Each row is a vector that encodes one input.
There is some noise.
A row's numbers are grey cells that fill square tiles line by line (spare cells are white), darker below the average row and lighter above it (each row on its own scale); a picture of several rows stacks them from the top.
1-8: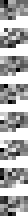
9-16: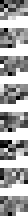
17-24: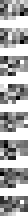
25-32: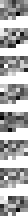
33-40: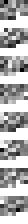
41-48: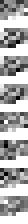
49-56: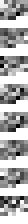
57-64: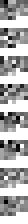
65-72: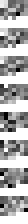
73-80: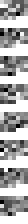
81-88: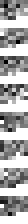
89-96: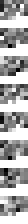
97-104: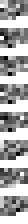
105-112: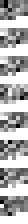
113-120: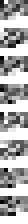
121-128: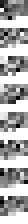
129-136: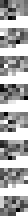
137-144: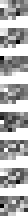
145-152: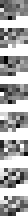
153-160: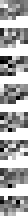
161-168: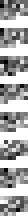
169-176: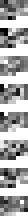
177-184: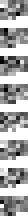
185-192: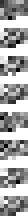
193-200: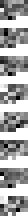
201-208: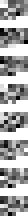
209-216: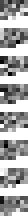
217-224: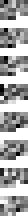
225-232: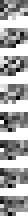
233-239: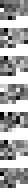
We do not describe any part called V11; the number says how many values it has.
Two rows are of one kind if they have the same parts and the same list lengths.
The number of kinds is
3.
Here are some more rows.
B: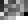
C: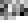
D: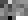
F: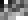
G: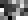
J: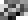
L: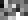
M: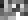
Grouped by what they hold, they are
B, D, F, G, L, M
C
J

